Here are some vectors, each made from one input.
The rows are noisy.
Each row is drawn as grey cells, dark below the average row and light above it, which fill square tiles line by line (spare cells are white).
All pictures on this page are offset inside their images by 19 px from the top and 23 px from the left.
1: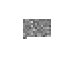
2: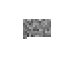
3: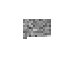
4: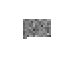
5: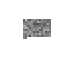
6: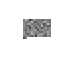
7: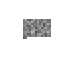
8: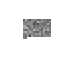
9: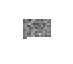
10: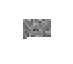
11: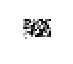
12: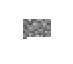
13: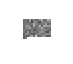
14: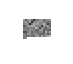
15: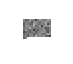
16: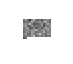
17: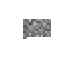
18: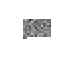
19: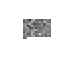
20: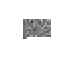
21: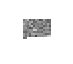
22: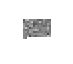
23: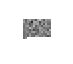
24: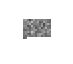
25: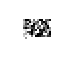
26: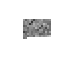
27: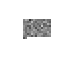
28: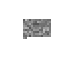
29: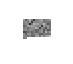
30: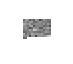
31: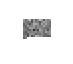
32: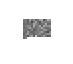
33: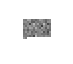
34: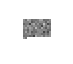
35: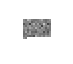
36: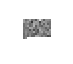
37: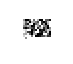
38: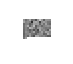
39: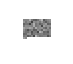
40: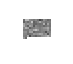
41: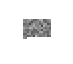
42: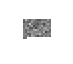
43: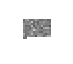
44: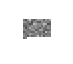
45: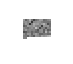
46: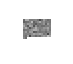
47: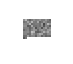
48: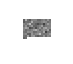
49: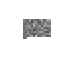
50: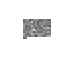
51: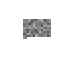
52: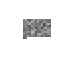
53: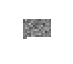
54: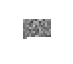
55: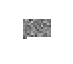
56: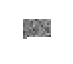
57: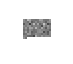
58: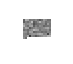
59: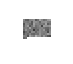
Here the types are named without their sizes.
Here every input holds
either a point on a circle and a true/false value, or a fixed value.
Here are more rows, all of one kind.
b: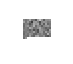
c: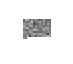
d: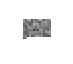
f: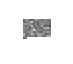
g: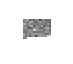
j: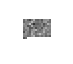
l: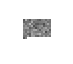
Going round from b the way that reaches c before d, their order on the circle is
b, j, l, c, g, f, d.
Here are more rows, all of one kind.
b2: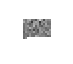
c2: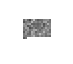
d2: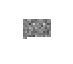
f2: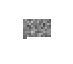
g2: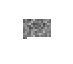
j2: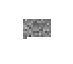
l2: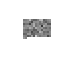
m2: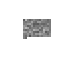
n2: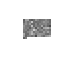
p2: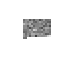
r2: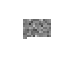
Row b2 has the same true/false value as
d2, l2 and r2.
